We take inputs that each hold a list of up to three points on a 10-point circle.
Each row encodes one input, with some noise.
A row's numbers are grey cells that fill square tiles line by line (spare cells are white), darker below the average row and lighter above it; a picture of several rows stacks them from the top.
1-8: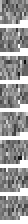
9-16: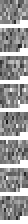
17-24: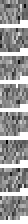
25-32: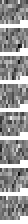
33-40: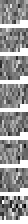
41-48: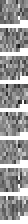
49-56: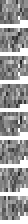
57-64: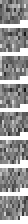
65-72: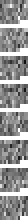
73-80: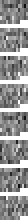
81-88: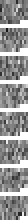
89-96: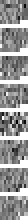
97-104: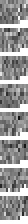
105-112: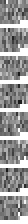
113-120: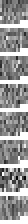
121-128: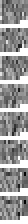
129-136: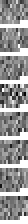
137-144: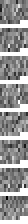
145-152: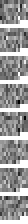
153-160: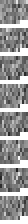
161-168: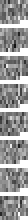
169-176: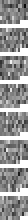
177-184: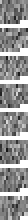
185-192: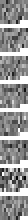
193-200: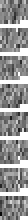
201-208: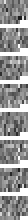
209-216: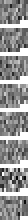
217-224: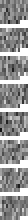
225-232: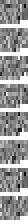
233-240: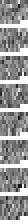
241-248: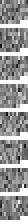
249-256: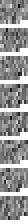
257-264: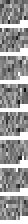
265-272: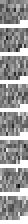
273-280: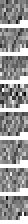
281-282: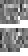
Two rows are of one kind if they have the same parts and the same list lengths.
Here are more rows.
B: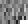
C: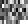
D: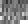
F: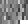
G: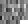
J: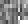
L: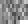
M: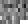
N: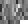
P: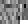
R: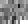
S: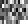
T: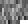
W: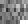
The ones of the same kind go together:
B, G, J, L, R, W
C, S
D
F, M, N, P, T

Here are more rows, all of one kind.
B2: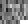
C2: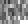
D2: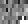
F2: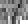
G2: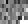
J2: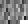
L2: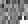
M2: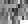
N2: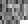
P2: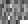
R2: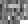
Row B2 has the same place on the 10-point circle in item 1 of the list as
N2 and R2.
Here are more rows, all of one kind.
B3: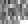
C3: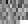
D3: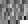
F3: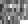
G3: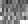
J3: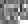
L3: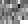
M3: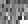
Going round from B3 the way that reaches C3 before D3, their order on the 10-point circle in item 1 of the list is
B3, L3, C3, G3, M3, D3, F3, J3.
